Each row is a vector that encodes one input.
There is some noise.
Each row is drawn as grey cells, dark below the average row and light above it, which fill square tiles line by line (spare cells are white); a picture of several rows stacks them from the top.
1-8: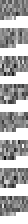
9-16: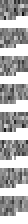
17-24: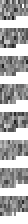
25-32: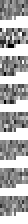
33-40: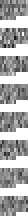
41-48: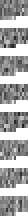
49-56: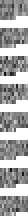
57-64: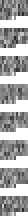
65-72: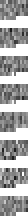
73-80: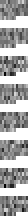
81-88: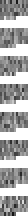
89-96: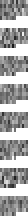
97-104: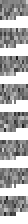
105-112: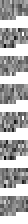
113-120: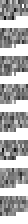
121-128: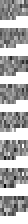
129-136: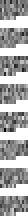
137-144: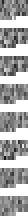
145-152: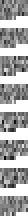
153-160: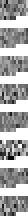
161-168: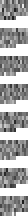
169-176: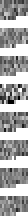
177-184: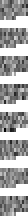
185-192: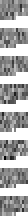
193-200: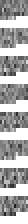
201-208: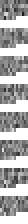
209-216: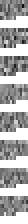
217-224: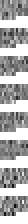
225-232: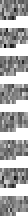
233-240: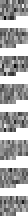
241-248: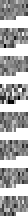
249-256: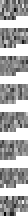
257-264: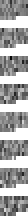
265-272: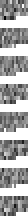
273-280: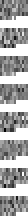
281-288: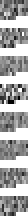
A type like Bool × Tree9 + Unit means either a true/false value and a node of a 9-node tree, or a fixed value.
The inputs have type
List2(Circle15).
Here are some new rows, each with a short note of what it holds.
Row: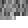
a list of two items
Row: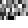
the empty list
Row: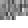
a list of two items
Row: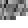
a list of one item
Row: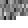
a list of one item
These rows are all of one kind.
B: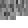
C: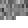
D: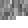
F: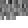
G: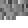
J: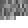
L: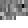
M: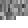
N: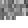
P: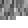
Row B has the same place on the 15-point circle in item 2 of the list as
C, F, G and J.
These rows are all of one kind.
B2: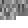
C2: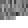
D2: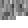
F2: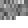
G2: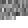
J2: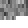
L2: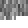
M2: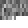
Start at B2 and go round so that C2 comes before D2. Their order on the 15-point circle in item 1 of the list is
B2, L2, M2, G2, C2, J2, F2, D2.
